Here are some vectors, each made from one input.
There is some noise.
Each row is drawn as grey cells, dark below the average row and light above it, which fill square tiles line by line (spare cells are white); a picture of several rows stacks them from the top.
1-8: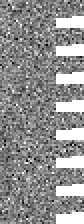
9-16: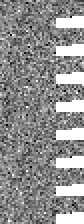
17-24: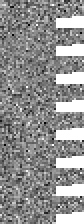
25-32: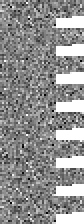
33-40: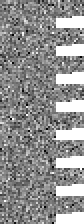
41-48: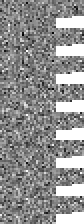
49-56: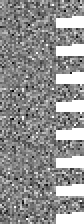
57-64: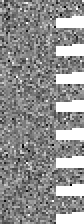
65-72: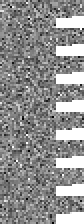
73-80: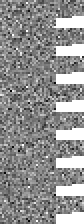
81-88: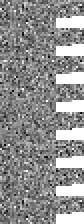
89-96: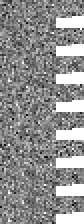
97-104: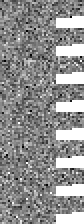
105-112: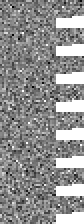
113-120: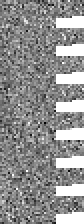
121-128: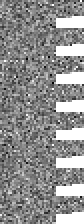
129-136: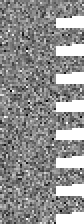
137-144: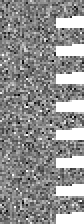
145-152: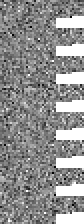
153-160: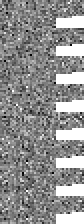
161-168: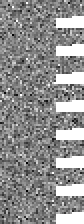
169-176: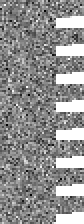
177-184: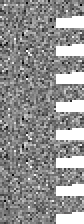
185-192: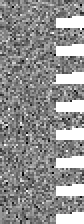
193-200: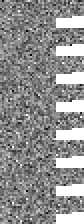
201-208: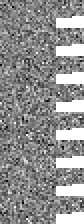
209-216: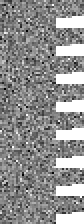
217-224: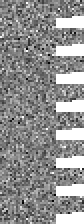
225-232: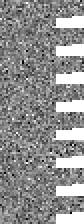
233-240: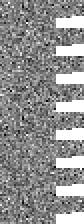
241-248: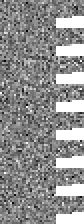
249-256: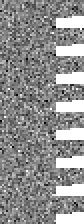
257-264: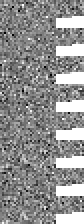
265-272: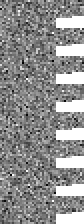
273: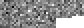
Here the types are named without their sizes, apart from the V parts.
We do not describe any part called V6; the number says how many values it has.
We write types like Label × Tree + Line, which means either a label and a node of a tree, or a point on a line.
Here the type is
Line × (Tree + V6).
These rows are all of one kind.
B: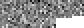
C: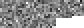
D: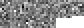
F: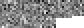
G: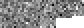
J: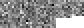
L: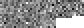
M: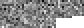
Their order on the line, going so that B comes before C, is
B, J, F, L, M, G, C, D.
